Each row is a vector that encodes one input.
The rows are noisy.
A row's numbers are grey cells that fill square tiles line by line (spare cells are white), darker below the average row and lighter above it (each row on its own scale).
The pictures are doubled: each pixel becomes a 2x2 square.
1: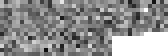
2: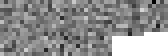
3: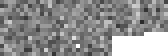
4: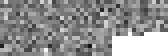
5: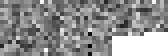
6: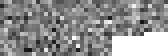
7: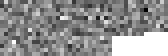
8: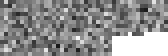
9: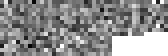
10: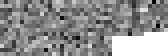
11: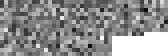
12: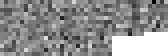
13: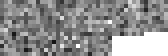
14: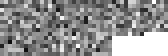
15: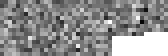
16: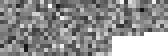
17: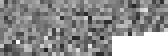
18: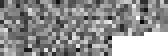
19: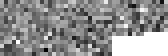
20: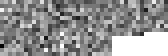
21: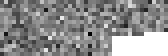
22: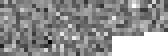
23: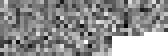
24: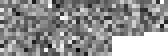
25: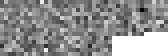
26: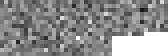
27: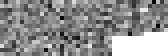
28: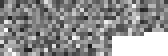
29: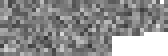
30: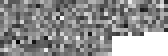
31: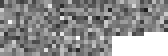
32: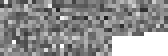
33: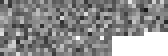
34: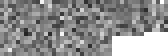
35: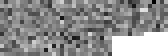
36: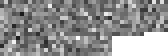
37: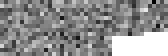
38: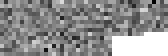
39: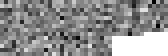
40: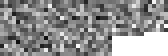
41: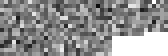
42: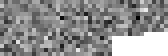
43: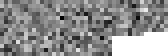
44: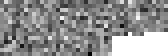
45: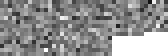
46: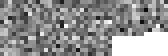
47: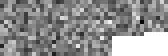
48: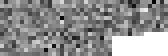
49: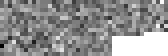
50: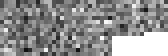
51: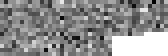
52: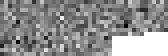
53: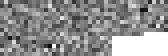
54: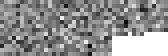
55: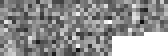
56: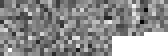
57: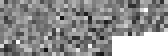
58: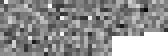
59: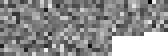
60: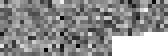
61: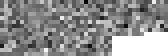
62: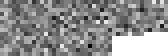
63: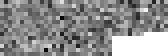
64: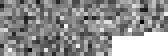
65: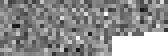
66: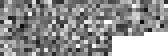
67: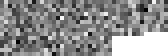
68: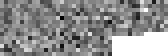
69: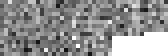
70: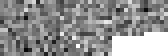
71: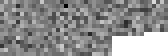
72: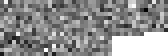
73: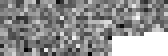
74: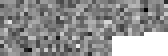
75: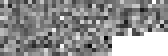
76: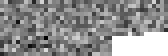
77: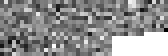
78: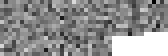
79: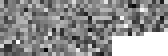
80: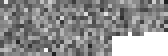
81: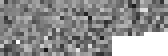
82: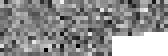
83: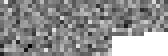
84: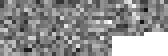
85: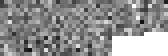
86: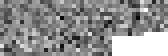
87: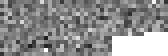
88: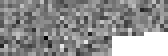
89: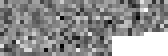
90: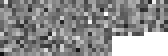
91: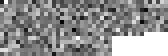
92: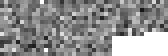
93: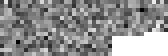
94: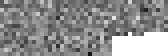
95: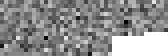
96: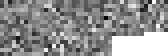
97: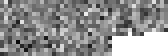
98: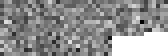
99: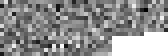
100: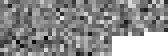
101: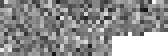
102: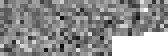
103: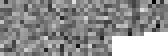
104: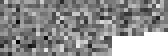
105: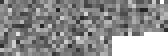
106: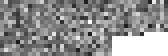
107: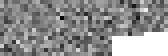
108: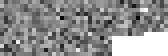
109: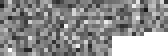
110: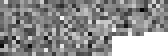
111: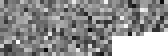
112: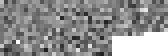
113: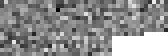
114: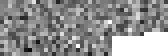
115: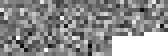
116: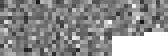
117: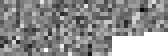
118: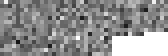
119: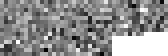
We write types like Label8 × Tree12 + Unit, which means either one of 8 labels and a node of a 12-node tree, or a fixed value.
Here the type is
(Bool × Bool × Bool + Unit) × Line7 + Line8.
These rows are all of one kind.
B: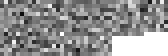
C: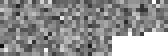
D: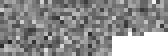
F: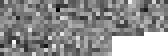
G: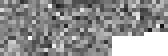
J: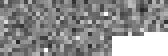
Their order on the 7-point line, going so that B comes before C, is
G, B, J, C, D, F.
